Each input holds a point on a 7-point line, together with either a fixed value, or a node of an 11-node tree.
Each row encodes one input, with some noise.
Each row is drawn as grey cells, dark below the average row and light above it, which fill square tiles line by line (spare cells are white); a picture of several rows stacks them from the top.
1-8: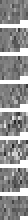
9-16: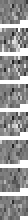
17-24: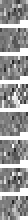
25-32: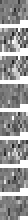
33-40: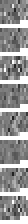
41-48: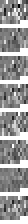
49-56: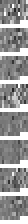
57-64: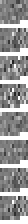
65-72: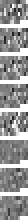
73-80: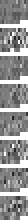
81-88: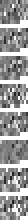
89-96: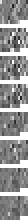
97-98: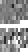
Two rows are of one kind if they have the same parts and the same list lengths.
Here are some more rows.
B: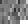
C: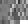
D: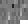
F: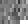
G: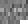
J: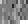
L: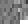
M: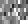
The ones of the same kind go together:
B, C, D, F, G, L, M
J

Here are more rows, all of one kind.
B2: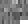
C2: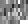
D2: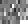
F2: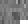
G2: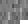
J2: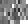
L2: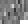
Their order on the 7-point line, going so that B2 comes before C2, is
B2, L2, F2, J2, G2, C2, D2.
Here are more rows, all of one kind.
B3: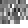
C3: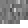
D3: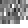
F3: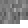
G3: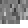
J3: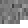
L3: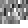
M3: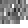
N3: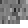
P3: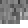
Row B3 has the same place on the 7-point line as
L3, N3 and P3.
